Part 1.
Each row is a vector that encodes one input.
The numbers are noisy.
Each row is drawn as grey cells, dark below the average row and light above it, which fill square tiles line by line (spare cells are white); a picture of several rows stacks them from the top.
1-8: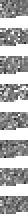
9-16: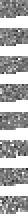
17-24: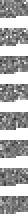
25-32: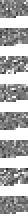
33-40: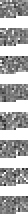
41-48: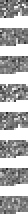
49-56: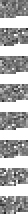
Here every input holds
a point on an 8-point circle.
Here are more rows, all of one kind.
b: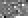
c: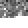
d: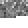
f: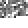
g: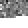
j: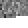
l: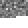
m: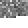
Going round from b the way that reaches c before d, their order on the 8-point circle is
b, j, c, m, g, f, l, d.
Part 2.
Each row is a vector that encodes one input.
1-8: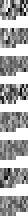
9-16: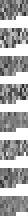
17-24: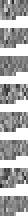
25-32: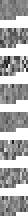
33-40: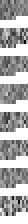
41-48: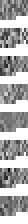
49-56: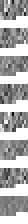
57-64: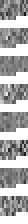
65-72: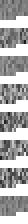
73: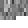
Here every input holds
a point on a 7-point line.
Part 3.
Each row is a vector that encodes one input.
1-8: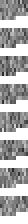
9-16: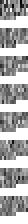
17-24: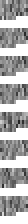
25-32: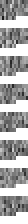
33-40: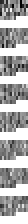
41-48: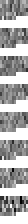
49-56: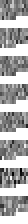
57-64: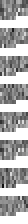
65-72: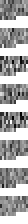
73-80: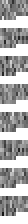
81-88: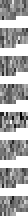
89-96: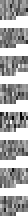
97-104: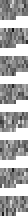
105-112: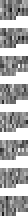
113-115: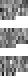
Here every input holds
either a fixed value, or three true/false values.
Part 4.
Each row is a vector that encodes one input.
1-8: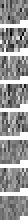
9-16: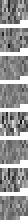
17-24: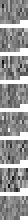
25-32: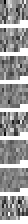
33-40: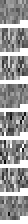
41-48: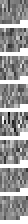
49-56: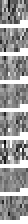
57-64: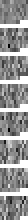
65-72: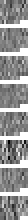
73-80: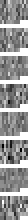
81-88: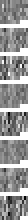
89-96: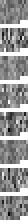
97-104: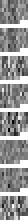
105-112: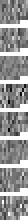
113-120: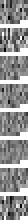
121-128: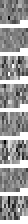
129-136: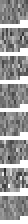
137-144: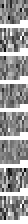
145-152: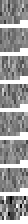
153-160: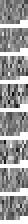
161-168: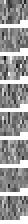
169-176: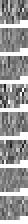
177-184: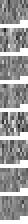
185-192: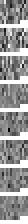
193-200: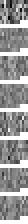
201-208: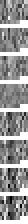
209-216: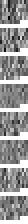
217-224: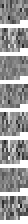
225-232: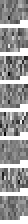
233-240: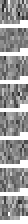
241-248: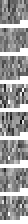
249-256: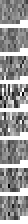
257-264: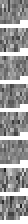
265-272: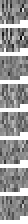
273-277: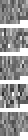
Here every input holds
three true/false values.
